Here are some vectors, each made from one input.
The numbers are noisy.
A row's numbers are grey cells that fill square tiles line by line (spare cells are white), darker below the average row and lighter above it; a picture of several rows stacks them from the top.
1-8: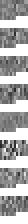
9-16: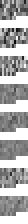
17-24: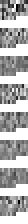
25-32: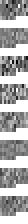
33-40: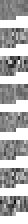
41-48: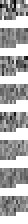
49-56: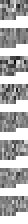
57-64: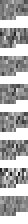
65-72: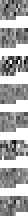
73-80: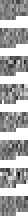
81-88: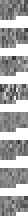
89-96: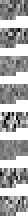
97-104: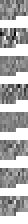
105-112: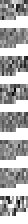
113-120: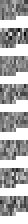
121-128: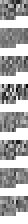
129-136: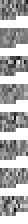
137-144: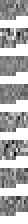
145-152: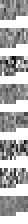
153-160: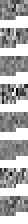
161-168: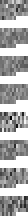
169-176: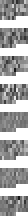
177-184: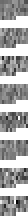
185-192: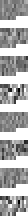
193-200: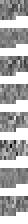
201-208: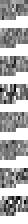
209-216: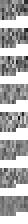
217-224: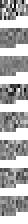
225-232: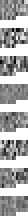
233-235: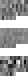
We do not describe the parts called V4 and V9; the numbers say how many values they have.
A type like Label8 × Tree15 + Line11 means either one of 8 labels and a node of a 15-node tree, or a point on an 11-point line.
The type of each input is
(Label8 × V9 + V4) × Line7 + Line5 × Line5.
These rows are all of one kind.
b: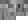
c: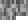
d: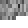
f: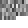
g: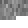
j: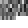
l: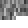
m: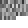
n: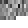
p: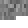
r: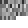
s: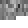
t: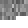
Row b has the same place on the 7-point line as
c, g, r and t.
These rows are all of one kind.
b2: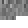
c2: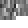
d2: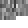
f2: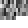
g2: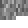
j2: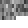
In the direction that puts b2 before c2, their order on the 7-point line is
g2, j2, f2, b2, d2, c2.
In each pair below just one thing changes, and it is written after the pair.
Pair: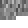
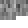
the place on the 7-point line
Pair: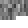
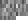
the place on the 7-point line
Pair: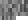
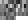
the label
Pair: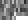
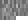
the label
